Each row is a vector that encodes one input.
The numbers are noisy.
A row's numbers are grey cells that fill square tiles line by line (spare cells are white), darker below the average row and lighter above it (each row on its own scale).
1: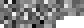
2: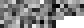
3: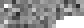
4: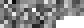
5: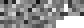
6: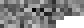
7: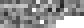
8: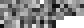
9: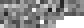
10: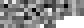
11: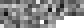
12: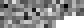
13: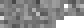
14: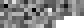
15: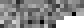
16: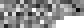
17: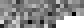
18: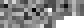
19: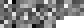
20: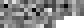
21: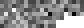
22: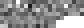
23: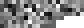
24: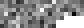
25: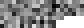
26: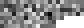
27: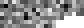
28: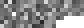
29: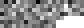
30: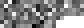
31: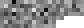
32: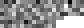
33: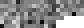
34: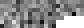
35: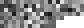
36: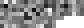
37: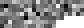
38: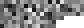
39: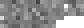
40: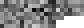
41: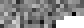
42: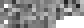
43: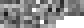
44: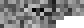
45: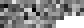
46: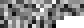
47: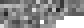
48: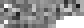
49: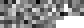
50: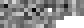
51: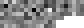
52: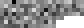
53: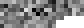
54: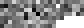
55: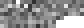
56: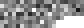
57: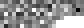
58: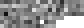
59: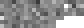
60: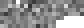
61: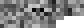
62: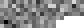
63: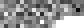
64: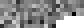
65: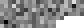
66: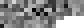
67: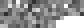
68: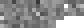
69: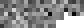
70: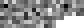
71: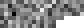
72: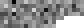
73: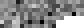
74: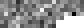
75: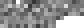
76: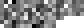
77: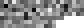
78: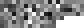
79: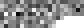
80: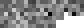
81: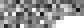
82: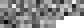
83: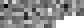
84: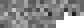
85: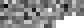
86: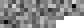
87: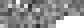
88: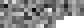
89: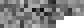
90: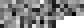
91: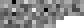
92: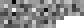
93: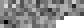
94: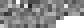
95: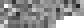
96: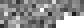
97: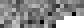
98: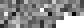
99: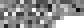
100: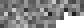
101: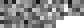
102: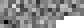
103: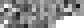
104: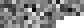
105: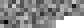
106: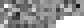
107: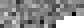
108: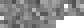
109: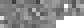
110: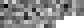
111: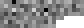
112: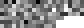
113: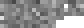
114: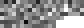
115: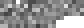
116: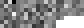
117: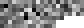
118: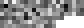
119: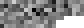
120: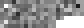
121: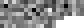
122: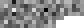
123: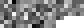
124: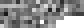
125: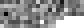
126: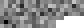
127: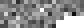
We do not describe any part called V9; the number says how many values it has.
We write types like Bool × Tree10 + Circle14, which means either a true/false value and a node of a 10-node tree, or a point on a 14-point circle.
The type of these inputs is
Bool × Line6 + V9.
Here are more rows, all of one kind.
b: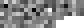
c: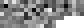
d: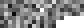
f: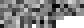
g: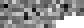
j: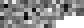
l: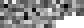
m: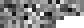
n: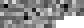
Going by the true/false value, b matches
c and f.
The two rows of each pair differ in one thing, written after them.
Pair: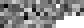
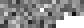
the place on the 6-point line
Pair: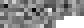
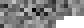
the place on the 6-point line
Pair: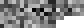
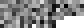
the place on the 6-point line
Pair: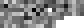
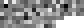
the true/false value
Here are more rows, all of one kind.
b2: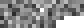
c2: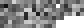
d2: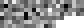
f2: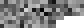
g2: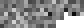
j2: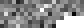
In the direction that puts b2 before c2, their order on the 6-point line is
g2, j2, b2, f2, c2, d2.
